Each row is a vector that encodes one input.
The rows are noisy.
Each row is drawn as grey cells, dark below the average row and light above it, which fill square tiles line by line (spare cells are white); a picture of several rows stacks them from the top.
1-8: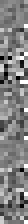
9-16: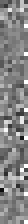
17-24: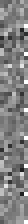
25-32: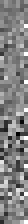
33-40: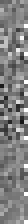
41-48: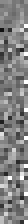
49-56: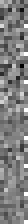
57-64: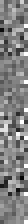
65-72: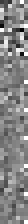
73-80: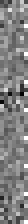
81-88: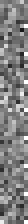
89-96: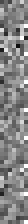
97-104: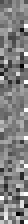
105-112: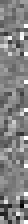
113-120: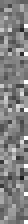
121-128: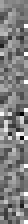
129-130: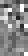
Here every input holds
either a point on each of two 9-point lines, or a point on a 10-point line and a true/false value.
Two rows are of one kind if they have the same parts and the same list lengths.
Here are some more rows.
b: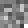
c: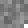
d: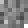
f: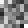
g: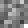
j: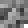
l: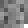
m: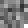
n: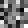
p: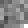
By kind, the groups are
b, d, f, g, j, n
c, l, m, p

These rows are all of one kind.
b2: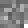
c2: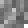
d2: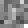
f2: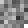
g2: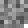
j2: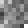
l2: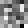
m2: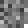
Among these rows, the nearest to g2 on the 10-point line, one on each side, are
b2 and m2.
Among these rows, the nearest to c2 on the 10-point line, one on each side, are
d2 and f2.
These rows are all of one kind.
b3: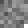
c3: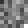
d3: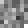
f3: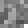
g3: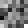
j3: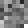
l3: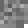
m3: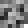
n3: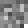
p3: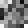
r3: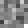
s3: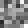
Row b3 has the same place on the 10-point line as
f3, j3 and l3.
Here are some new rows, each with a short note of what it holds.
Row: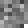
a point on a 10-point line and a true/false value
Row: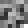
a point on a 10-point line and a true/false value
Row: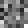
a point on a 10-point line and a true/false value
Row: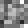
a point on a 10-point line and a true/false value
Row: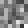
a point on each of two 9-point lines
